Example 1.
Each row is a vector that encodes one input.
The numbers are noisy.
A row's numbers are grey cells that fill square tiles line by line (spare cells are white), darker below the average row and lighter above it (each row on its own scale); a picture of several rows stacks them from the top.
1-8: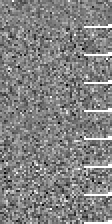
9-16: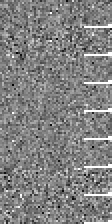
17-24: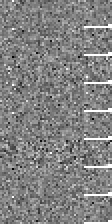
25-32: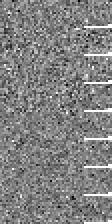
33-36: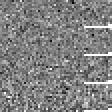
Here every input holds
one of 4 labels and a true/false value.
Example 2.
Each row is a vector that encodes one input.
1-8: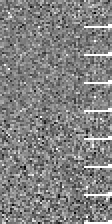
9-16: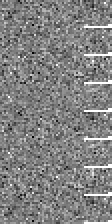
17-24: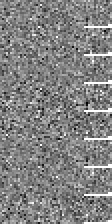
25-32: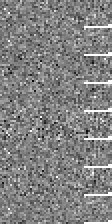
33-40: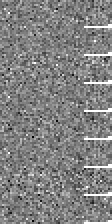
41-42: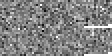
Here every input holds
one of 5 labels and a true/false value.
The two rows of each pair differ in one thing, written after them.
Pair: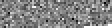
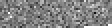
the label
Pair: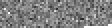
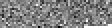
the label
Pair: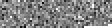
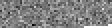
the label
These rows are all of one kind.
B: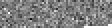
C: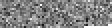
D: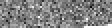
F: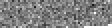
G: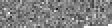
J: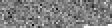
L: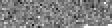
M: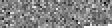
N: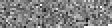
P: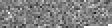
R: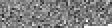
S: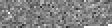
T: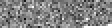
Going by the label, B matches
G, P and S.
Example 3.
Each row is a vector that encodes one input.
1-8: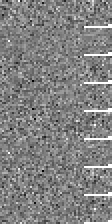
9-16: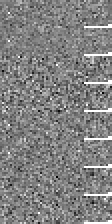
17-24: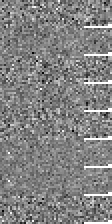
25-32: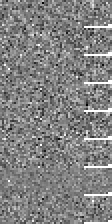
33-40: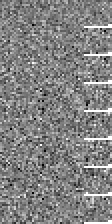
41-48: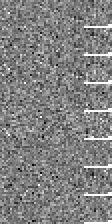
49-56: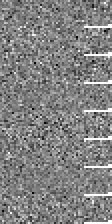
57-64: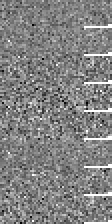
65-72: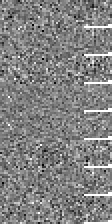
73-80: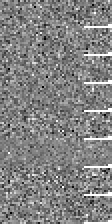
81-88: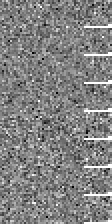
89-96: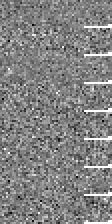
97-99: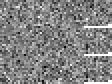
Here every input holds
one of 5 labels and a true/false value.
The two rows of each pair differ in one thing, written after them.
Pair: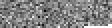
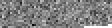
the label
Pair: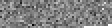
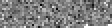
the true/false value
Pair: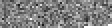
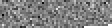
the label
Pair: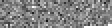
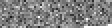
the true/false value
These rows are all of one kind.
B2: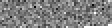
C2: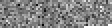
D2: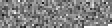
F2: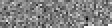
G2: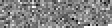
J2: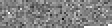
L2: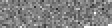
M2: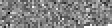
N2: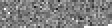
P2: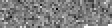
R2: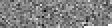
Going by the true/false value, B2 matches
L2, N2 and P2.
